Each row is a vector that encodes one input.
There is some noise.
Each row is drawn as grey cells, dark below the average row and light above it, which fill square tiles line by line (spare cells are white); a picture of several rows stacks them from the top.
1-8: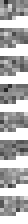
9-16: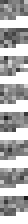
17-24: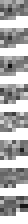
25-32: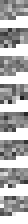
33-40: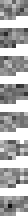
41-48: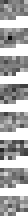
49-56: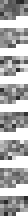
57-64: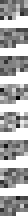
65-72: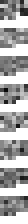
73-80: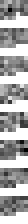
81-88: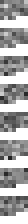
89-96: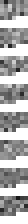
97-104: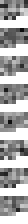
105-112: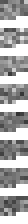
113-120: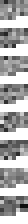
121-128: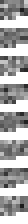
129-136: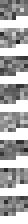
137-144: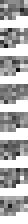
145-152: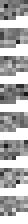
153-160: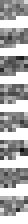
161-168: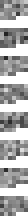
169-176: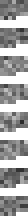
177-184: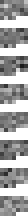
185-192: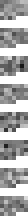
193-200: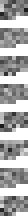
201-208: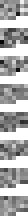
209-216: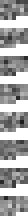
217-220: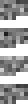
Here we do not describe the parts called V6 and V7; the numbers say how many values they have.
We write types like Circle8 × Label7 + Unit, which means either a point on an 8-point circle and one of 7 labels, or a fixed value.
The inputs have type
Line5 + (Line9 + V7) × V6.
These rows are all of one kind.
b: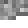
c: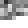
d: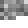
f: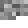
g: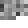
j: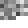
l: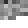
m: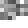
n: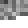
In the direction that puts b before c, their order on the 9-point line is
g, d, j, m, f, b, n, l, c.
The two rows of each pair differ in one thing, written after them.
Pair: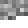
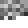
the place on the 9-point line
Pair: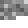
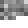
the place on the 9-point line
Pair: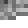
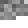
the value of V6
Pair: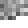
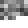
the value of V6
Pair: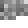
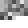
the value of V6
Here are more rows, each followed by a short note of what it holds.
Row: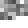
a point on a 9-point line and a value of V6
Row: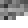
a value of V6 and a value of V7
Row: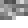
a point on a 9-point line and a value of V6
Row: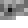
a point on a 5-point line
